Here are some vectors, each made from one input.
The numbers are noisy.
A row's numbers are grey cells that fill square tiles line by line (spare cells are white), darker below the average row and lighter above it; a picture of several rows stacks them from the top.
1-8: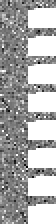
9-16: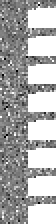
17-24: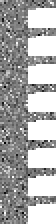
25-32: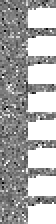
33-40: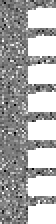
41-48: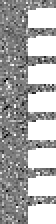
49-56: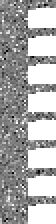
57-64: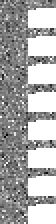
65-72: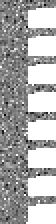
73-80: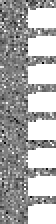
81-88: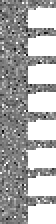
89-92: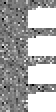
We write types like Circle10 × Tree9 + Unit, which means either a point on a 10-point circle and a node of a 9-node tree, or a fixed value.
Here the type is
Tree9.
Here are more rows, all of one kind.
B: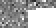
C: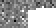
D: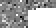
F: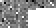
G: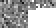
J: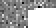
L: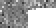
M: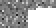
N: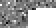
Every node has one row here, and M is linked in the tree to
F and L.
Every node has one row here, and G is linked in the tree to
L and N.
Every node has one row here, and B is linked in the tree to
C and L.
